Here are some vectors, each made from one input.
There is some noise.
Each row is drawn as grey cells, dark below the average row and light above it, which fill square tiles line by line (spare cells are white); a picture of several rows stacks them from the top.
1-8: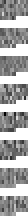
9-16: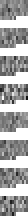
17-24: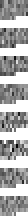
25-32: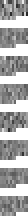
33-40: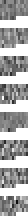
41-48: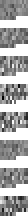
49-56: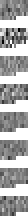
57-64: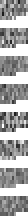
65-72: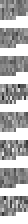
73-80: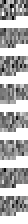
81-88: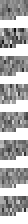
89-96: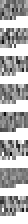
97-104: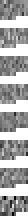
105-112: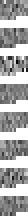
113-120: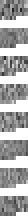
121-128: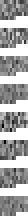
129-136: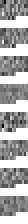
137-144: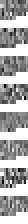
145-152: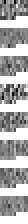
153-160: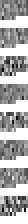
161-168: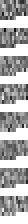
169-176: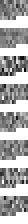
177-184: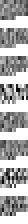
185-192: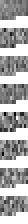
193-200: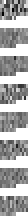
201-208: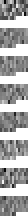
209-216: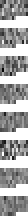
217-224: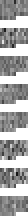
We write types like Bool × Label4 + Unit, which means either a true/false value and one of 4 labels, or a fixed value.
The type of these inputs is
Circle8 + Circle11.
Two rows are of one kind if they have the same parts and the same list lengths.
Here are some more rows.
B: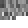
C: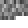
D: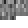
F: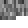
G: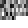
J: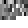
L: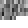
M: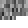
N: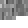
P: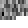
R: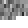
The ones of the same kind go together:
B, D, F, G, L, M, P, R
C, J, N

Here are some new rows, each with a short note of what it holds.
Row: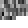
a point on an 8-point circle
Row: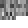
a point on an 8-point circle
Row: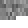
a point on an 8-point circle
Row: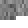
a point on an 8-point circle
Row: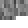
a point on an 8-point circle
